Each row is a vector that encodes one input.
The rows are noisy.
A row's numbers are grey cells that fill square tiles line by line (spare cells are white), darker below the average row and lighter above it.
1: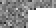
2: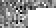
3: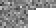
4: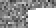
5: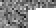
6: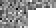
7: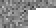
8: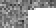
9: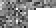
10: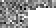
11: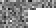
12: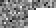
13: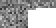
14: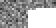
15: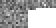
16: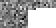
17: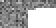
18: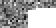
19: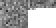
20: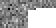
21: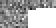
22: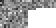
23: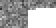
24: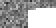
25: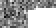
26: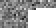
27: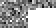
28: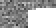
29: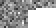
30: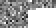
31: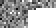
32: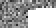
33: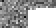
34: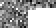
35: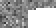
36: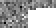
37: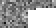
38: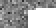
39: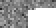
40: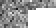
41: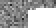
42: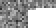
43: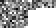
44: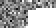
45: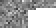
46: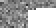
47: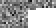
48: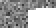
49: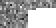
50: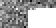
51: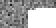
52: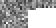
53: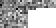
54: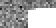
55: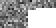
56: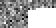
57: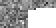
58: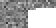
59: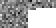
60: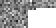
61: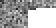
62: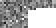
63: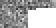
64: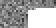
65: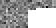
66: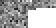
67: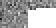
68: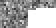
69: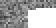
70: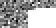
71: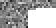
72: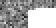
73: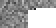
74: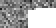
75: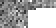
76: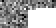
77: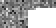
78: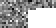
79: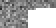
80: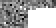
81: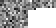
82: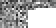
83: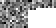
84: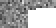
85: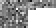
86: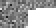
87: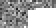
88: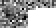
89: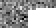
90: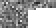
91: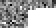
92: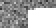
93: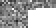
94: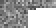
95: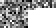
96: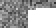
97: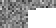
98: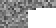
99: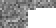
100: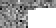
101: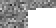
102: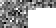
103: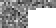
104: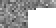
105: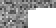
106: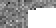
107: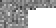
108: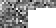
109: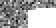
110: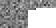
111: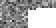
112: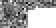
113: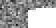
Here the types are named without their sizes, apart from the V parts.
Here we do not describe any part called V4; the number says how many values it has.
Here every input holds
a list of items, each a true/false value and a value of V4.
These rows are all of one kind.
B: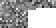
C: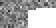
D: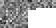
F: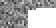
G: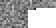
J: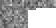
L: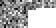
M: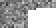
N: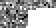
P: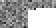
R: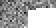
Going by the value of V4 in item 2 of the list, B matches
D, F, J and L.
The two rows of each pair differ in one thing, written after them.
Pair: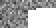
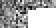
the value of V4 in item 1 of the list
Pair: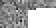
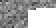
the true/false value in item 1 of the list
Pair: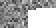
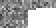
the true/false value in item 1 of the list
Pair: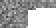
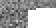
the value of V4 in item 1 of the list
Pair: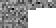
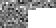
the value of V4 in item 1 of the list
